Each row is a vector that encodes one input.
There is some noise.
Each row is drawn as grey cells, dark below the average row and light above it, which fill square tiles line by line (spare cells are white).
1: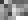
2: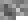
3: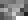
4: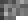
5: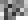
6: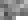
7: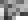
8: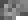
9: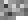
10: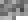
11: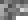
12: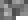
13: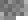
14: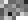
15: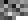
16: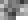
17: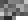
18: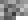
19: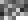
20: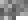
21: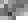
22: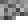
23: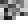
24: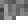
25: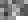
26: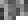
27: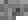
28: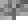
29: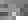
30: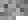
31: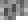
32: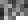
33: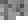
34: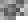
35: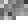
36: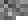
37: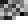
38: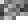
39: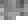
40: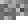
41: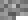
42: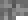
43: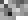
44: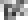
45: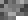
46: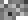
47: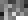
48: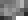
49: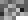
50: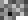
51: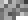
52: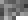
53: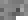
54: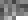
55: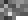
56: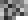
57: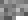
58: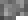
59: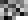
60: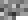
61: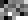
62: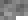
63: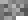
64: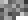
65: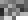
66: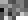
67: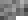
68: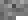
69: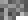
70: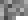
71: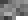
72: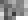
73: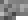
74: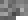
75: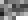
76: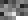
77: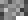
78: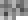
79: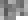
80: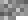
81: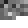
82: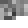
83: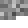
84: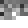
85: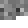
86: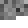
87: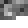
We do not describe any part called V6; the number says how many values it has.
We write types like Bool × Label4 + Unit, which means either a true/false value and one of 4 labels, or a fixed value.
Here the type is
(Bool × Bool × Bool + Label5) × V6.
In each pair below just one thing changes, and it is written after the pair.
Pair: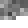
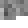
one of the three true/false values
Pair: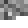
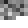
the value of V6
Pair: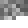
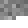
one of the three true/false values
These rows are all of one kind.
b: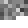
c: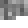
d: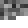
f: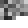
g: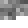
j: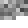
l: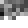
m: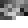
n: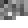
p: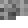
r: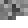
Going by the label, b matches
g, j, l and n.
